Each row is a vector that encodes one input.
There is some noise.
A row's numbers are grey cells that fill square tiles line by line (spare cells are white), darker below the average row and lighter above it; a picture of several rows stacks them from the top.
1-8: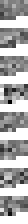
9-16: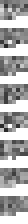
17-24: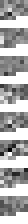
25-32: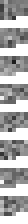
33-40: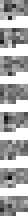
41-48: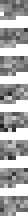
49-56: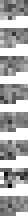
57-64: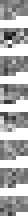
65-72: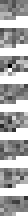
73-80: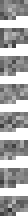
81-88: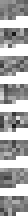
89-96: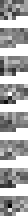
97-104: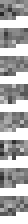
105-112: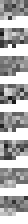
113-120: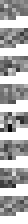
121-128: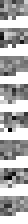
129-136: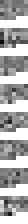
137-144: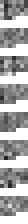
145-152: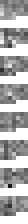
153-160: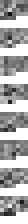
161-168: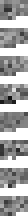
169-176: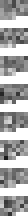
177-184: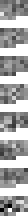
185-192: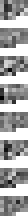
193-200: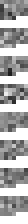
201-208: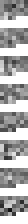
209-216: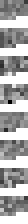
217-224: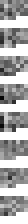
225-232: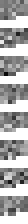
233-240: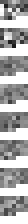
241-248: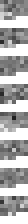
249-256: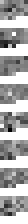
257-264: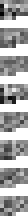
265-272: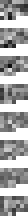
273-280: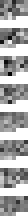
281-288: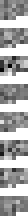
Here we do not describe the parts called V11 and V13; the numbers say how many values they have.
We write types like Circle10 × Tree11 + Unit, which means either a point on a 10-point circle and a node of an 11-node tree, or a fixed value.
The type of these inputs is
(Bool × Bool × Bool + V11) × V13 + Line9.
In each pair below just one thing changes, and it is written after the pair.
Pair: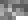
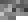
one of the three true/false values
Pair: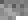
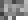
one of the three true/false values
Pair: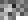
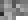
one of the three true/false values
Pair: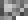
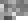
the value of V13
